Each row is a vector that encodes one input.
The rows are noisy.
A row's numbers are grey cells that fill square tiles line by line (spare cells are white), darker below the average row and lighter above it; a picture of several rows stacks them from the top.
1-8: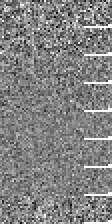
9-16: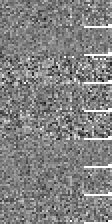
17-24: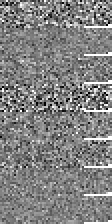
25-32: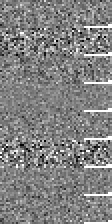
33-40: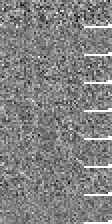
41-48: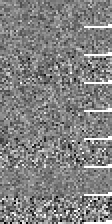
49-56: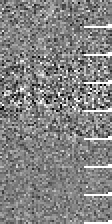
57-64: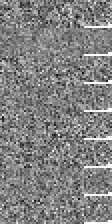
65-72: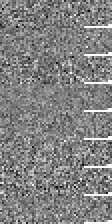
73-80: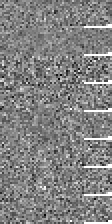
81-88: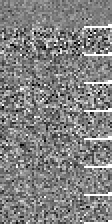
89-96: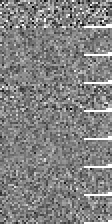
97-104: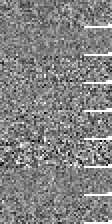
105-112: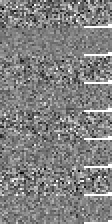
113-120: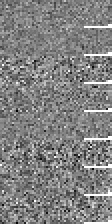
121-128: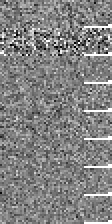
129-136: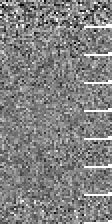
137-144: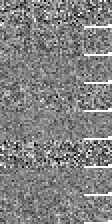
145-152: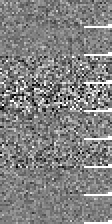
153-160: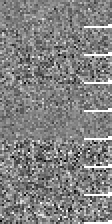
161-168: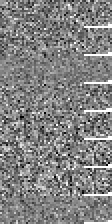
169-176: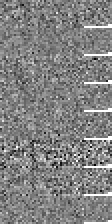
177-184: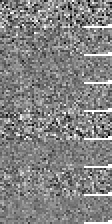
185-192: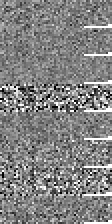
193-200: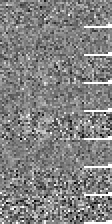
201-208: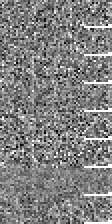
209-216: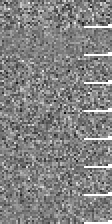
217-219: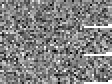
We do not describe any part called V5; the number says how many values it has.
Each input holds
a point on an 8-point circle, together with either a point on a 9-point line, or a value of V5.
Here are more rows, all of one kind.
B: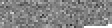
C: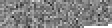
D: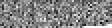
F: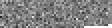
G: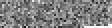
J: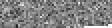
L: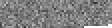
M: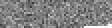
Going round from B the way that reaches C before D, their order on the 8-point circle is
B, G, M, L, C, J, F, D.
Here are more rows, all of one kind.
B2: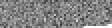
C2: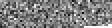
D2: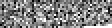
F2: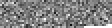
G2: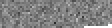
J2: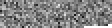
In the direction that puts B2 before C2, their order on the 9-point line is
G2, B2, J2, F2, D2, C2.
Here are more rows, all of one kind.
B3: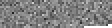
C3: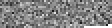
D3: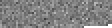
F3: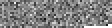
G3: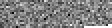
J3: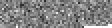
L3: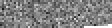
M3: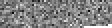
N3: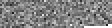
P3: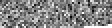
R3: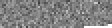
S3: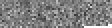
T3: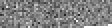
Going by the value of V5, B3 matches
D3, G3, P3 and R3.
